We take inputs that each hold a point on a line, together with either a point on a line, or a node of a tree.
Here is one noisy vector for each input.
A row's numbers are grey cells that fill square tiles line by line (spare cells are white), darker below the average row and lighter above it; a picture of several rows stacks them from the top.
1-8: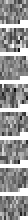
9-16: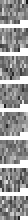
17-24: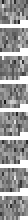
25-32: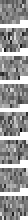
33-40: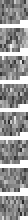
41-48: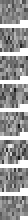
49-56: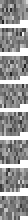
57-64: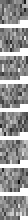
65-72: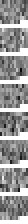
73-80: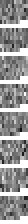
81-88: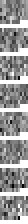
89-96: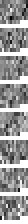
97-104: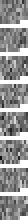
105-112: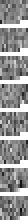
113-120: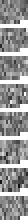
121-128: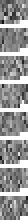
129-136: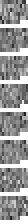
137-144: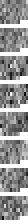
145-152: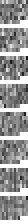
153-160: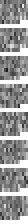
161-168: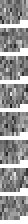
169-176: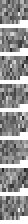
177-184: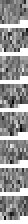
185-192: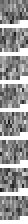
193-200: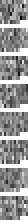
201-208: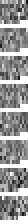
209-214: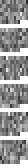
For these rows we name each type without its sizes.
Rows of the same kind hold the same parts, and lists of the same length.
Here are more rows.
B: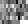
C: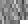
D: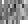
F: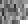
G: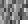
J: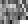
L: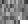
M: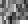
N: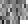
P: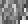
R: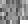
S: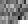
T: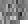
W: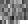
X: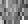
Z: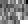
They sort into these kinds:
B, C, D, F, J, N, R, S, T, W
G, L, M, P, X, Z

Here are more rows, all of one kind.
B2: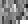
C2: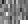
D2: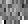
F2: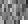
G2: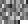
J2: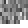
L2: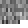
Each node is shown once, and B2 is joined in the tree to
F2.
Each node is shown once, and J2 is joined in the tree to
D2.
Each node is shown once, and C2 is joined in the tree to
G2.
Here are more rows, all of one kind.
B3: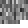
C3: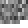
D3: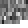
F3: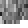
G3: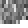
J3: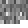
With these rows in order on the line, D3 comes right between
B3 and C3.
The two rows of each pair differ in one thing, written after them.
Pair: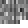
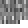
the place on the line
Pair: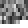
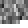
the place on the line
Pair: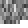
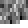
the node of the tree
